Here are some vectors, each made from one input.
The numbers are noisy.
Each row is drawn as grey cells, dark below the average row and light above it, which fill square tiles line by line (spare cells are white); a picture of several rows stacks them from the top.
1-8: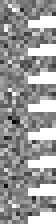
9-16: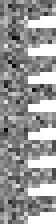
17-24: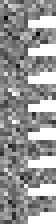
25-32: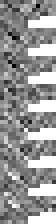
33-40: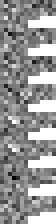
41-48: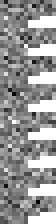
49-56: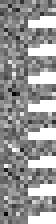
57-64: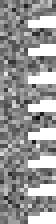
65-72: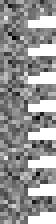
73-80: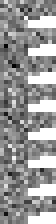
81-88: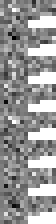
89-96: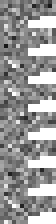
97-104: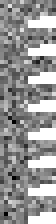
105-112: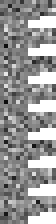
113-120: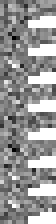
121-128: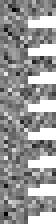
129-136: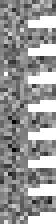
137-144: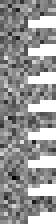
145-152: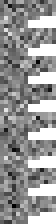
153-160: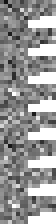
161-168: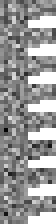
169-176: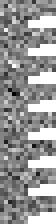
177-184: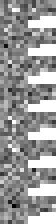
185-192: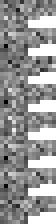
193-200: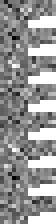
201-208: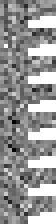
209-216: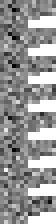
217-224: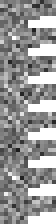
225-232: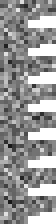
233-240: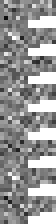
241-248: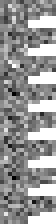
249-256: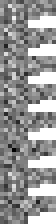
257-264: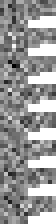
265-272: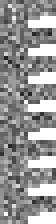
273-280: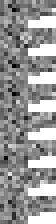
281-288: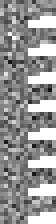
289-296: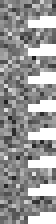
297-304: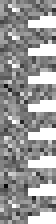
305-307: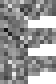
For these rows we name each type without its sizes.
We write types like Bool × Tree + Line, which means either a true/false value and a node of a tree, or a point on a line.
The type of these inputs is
Bool × Bool × Bool × Tree.
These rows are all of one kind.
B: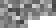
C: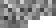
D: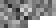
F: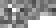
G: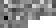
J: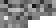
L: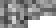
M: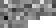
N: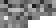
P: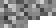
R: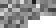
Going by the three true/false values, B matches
G and M.
